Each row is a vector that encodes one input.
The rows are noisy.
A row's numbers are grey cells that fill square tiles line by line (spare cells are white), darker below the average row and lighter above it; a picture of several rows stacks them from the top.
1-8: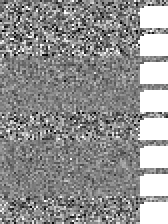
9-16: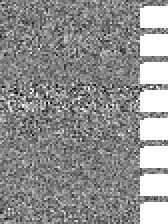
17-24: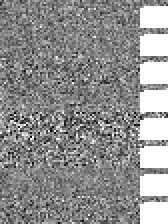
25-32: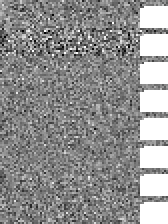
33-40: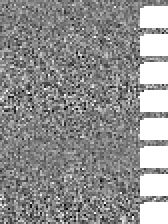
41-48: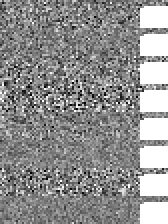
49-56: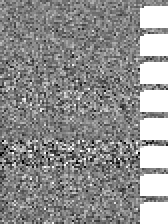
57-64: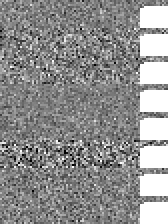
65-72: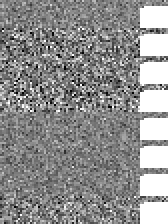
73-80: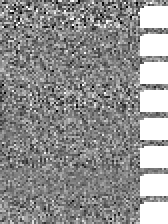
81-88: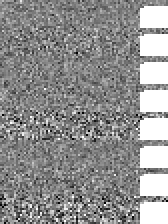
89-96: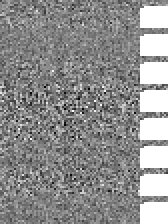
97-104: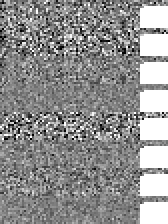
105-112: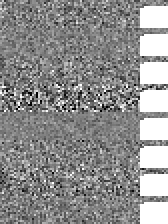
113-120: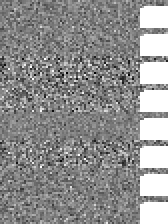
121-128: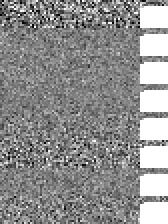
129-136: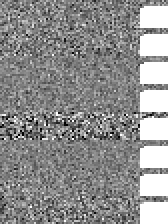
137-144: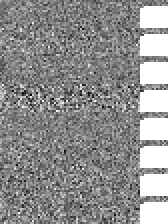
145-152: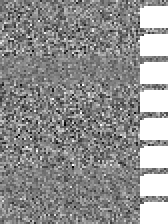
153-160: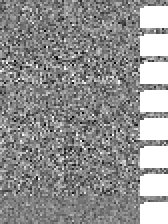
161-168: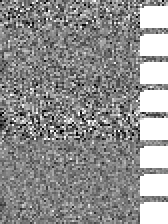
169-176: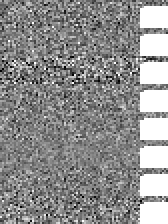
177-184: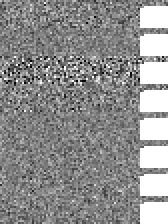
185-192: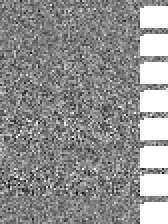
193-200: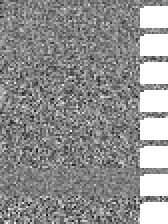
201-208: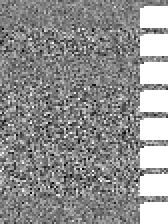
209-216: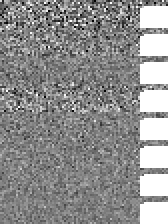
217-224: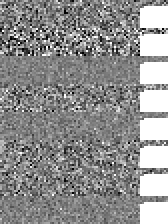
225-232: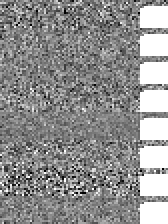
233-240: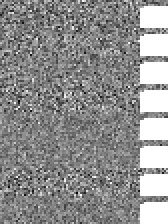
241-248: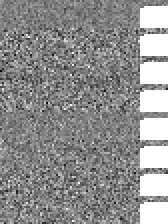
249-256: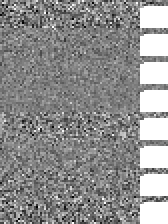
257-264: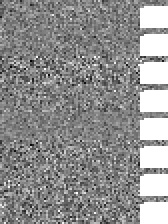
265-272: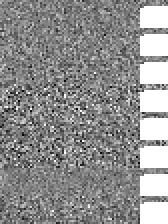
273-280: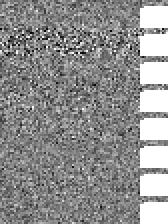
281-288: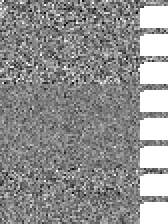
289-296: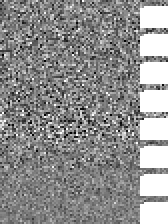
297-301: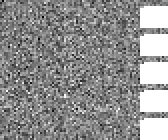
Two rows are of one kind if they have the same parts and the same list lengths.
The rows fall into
4 kinds.
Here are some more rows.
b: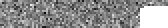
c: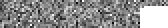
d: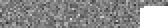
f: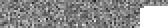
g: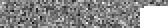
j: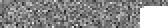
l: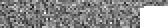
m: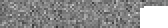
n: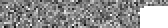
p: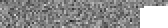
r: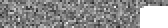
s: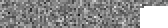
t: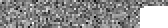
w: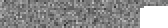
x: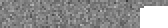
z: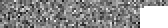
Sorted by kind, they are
b, j, l, t, w, z
c, m, n, s, x
d, f, p
g, r

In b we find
a point on an 11-point circle.
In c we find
a node of an 11-node tree.
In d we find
a point on an 11-point circle and a node of a 7-node tree.
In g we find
a node of a 7-node tree and a node of an 11-node tree.
